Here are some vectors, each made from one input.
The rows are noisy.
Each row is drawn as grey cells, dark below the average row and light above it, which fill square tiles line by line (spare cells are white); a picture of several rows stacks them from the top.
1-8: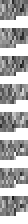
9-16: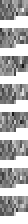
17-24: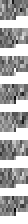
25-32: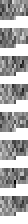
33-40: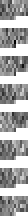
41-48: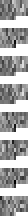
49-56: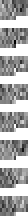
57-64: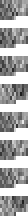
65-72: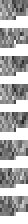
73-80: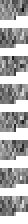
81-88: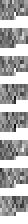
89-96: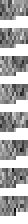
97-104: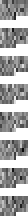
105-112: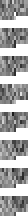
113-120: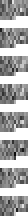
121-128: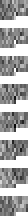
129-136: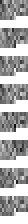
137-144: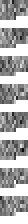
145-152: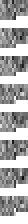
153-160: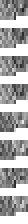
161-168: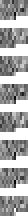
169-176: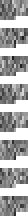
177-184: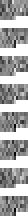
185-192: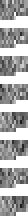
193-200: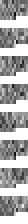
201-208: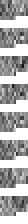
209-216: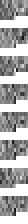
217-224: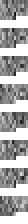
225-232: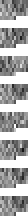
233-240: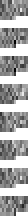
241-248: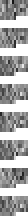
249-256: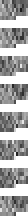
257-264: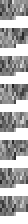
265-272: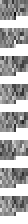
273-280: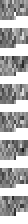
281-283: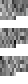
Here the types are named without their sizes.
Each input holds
a point on a circle and a true/false value, together with either a fixed value, or a node of a tree.
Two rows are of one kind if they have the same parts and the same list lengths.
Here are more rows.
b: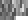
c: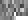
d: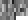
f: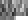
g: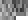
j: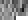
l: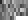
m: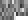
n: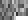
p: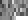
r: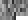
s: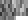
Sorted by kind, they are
b, f, l, m, r
c, d, g, j, n, p, s

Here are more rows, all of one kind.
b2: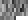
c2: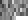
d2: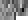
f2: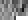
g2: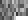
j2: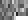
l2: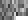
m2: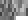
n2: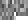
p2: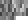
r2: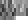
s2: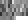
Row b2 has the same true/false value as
d2 and f2.
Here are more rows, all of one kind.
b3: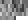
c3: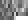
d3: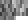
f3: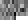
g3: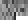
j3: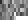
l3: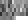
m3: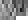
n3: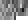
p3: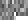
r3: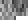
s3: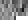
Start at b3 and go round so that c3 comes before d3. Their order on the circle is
b3, p3, m3, c3, g3, d3, f3, l3, n3, s3, j3, r3.
